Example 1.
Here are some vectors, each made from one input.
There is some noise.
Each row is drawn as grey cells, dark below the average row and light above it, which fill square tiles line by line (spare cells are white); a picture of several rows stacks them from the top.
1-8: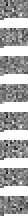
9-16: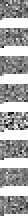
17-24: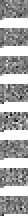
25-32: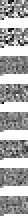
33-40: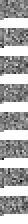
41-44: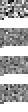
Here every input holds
a list of up to two points on a 4-point line.
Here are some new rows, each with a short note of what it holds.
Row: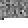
a list of one item
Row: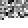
the empty list
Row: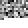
the empty list
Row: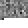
a list of one item
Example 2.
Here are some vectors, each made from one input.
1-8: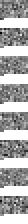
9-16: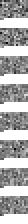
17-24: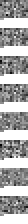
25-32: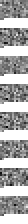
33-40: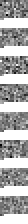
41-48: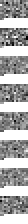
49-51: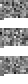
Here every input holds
either a point on a 3-point line and a point on a 4-point line, or a point on a 6-point line.
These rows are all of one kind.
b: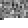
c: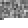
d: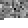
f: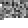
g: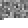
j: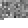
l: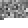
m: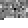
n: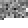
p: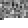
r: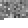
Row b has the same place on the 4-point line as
c, g, l and p.
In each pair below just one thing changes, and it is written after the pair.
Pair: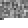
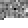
the place on the 4-point line
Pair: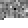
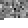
the place on the 3-point line
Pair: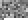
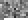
the place on the 4-point line
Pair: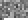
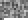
the place on the 3-point line
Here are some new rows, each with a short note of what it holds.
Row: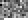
a point on a 6-point line
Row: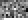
a point on a 6-point line
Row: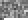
a point on a 3-point line and a point on a 4-point line
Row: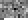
a point on a 3-point line and a point on a 4-point line
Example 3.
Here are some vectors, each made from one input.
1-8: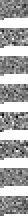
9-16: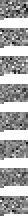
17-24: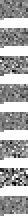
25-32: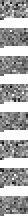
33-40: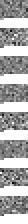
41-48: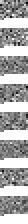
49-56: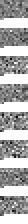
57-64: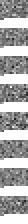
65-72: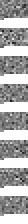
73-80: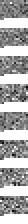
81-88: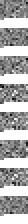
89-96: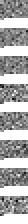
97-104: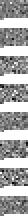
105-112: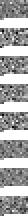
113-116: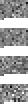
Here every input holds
either a point on a 6-point line, or a point on a 13-point line.
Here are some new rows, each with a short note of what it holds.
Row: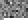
a point on a 13-point line
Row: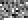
a point on a 6-point line
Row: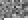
a point on a 13-point line
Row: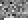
a point on a 6-point line
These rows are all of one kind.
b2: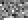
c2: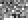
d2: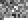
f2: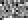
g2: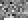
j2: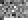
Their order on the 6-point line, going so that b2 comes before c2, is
f2, b2, g2, j2, d2, c2.
